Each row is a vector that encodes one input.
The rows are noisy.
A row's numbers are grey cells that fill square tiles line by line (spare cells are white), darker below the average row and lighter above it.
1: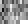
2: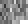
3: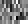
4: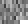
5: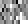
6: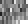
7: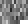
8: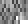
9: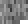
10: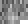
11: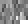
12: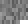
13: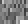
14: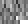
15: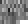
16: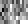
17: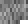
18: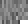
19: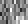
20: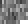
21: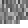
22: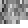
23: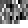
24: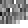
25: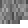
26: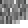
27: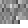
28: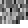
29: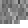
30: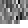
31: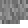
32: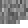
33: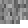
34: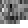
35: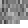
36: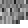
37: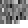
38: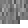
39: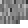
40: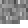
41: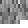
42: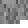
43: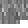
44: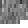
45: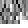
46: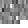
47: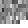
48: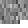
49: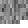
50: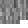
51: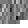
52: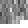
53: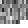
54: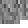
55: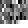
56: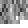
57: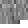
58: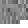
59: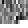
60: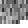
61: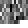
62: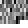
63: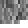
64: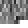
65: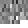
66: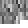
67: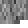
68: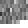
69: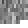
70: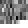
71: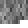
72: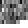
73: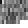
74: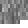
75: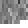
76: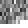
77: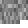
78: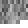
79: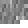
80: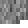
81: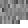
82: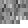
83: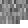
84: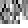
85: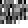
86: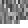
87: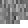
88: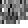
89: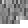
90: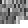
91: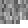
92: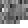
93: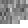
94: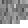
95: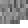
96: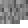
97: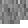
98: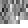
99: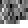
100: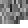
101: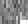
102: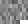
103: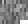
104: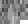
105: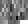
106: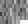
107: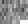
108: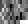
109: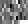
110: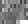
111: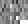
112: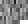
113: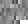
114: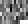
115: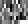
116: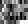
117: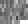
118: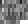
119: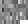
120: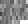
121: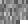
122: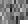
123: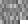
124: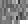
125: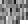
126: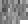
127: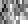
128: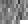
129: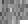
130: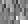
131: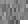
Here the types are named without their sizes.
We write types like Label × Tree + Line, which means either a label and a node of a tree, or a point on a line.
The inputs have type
(Bool × Bool × Bool × Circle + Unit) × Tree.
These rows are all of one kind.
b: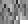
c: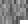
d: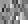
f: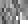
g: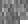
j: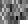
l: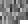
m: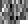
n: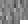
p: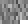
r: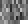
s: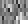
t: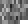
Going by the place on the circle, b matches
c, f, g and m.
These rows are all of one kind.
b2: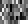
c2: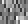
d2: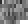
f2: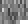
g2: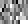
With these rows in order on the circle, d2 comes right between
f2 and g2.
